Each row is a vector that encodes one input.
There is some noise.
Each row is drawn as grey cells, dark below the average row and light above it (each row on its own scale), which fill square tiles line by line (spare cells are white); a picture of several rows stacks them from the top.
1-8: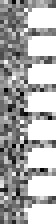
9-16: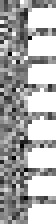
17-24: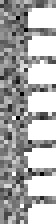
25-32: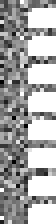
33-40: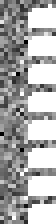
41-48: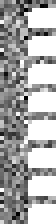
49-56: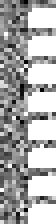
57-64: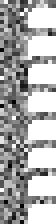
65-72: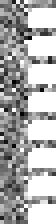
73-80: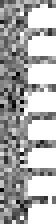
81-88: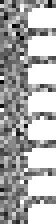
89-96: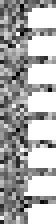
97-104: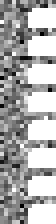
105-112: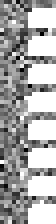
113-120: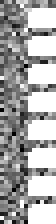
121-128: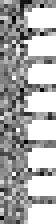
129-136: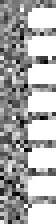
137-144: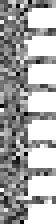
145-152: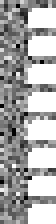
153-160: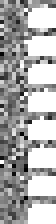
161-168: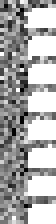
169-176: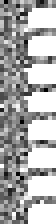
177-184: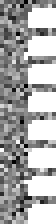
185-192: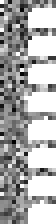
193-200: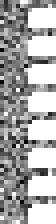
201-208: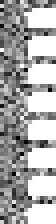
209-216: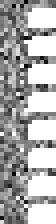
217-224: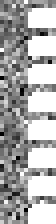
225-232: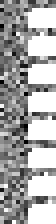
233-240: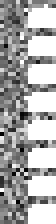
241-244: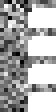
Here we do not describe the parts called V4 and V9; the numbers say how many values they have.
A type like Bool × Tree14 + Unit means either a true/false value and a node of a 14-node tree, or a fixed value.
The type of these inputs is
(Bool × Bool × Bool + V9) × V4 + List3(Line5).
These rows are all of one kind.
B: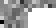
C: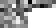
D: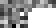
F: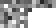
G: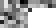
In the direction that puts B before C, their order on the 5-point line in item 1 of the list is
D, G, B, F, C.
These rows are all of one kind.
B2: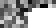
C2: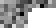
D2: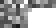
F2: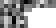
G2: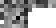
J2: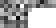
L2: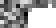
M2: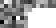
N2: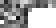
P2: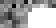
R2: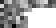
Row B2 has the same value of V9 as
C2, G2, L2 and N2.
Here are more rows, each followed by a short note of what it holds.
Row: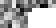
a list of three items
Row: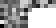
the empty list
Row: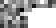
a list of three items
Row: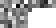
a list of three items
